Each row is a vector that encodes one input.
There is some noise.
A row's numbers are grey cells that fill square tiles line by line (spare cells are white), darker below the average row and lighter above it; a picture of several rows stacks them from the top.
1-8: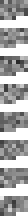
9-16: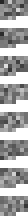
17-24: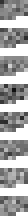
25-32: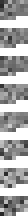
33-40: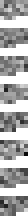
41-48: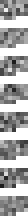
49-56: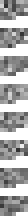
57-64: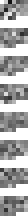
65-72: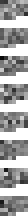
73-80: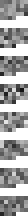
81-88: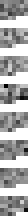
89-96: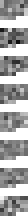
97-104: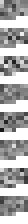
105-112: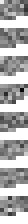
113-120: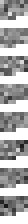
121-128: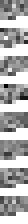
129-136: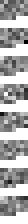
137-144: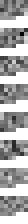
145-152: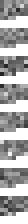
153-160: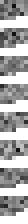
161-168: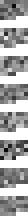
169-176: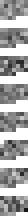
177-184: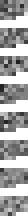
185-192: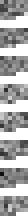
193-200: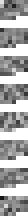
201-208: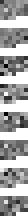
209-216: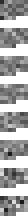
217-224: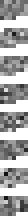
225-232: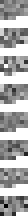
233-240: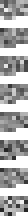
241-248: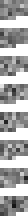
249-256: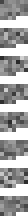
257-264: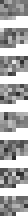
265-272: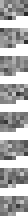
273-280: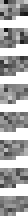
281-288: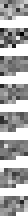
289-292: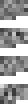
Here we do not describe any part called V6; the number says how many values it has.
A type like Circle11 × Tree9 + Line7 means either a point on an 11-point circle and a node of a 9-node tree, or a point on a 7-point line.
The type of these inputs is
(Bool × Bool × Bool + V6) × Tree15 + Unit.
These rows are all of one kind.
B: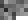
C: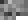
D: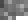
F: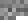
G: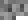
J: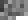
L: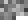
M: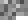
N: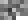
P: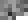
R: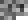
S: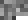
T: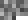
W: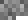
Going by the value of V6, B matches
D, S and W.
